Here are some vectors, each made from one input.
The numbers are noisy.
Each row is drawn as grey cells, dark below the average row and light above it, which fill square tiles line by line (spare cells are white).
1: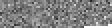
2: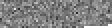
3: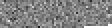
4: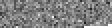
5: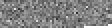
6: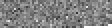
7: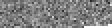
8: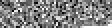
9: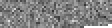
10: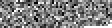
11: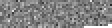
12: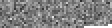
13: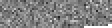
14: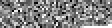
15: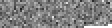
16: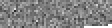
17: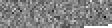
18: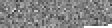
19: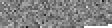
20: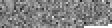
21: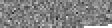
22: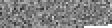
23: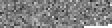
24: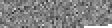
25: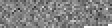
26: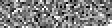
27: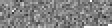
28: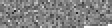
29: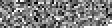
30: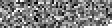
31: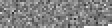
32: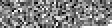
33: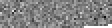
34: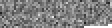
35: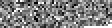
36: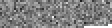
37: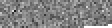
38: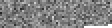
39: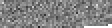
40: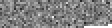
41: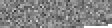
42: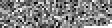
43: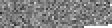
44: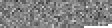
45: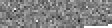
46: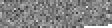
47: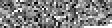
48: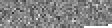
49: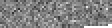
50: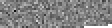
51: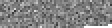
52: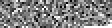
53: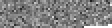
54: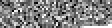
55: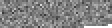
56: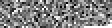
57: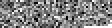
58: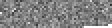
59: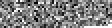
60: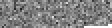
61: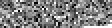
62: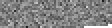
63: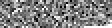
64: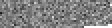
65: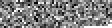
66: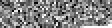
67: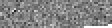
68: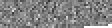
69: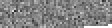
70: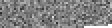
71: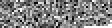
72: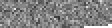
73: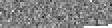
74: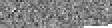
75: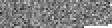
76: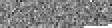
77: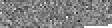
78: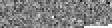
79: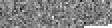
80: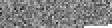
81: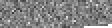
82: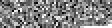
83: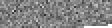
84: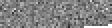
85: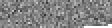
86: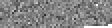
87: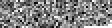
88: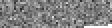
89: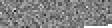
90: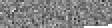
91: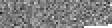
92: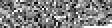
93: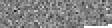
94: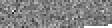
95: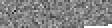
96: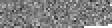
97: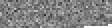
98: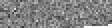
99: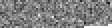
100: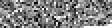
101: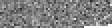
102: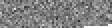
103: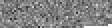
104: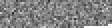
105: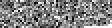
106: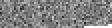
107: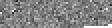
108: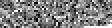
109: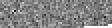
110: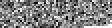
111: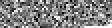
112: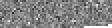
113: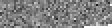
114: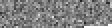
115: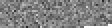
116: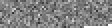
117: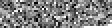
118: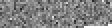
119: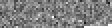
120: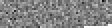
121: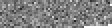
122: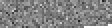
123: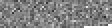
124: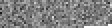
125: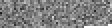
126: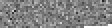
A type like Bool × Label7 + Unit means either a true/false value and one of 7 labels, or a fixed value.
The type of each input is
Label5 + (Label6 × Label6 + Unit) × Line5.
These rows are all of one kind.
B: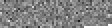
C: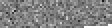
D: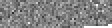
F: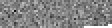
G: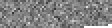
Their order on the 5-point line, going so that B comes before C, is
B, C, F, D, G.
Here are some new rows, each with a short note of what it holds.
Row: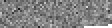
two labels (each one of 6) and a point on a 5-point line
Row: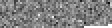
a point on a 5-point line
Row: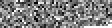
one of 5 labels
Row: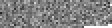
a point on a 5-point line
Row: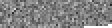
two labels (each one of 6) and a point on a 5-point line
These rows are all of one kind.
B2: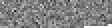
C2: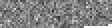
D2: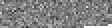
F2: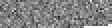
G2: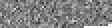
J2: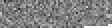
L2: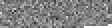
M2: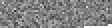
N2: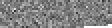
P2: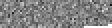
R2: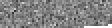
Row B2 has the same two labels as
D2, L2, M2 and N2.
